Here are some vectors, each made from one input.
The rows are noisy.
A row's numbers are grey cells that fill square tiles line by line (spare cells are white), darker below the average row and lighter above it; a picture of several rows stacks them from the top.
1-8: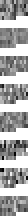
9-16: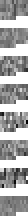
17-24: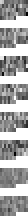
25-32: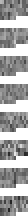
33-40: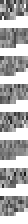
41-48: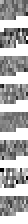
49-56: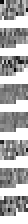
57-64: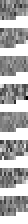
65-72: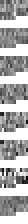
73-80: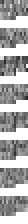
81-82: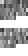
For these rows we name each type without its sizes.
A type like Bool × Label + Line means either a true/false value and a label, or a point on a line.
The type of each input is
Bool × (Circle + Unit) + Line.
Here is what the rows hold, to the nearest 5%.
About 45% of them hold a point on a line. The rest hold a true/false value, together with either a point on a circle, or a fixed value.
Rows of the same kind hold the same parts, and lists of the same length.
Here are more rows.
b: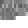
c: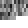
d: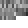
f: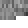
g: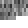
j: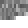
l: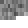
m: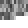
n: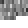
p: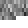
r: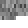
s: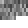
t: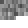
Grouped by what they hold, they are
b, c, g, j, m, p, r
d, f, s
l, n, t

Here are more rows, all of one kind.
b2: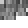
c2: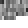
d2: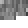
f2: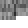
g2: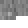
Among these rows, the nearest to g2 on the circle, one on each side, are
b2 and f2.
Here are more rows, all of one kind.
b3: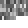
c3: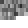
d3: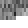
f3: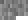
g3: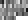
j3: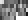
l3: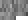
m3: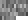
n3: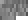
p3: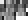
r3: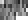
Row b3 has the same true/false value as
d3 and r3.
